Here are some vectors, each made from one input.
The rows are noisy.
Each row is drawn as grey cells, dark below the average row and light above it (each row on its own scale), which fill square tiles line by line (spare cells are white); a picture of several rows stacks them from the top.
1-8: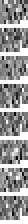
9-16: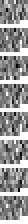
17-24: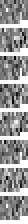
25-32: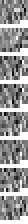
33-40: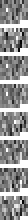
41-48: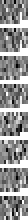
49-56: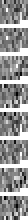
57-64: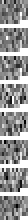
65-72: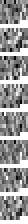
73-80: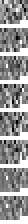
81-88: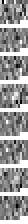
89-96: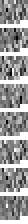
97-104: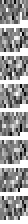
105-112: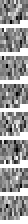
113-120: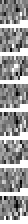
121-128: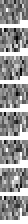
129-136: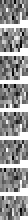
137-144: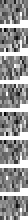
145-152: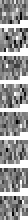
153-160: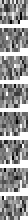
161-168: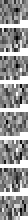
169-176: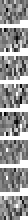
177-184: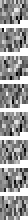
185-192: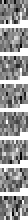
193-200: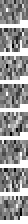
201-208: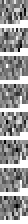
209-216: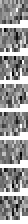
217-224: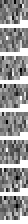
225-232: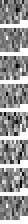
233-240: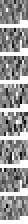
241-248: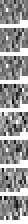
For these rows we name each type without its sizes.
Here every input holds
either a point on each of two lines, or a node of a tree and a true/false value.
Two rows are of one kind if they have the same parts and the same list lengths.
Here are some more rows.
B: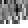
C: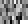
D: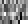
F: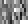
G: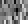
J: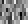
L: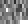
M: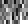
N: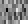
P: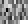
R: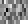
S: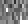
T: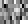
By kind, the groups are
B, G, L, M, S
C, D, F, J, N, P, R, T

